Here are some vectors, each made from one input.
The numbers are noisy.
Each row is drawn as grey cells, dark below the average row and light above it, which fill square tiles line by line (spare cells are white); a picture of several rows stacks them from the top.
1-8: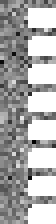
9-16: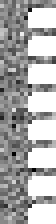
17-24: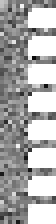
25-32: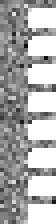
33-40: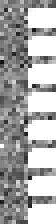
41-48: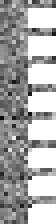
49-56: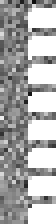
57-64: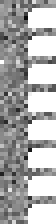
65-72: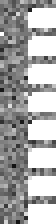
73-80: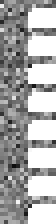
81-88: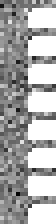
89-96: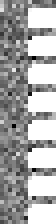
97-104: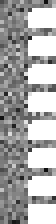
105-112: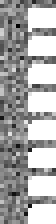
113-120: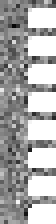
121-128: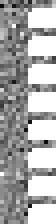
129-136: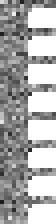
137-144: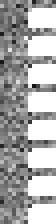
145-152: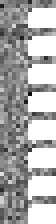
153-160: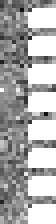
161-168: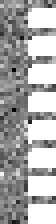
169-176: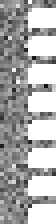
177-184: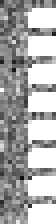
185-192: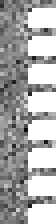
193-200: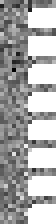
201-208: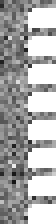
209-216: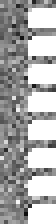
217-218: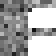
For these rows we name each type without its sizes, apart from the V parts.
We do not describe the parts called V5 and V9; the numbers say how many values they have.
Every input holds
a value of V9, together with either a point on a line and a true/false value, or a value of V5.
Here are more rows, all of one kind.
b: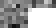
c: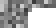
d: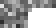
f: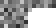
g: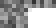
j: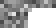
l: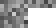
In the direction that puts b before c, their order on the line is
f, b, g, l, j, c, d.
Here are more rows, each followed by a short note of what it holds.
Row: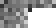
a value of V5 and a value of V9
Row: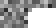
a point on a line, a true/false value and a value of V9
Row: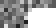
a point on a line, a true/false value and a value of V9
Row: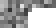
a point on a line, a true/false value and a value of V9
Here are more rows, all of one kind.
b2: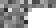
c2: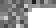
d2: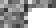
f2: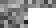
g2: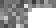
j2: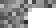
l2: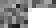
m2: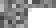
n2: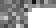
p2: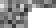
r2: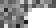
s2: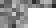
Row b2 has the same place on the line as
c2, j2 and n2.
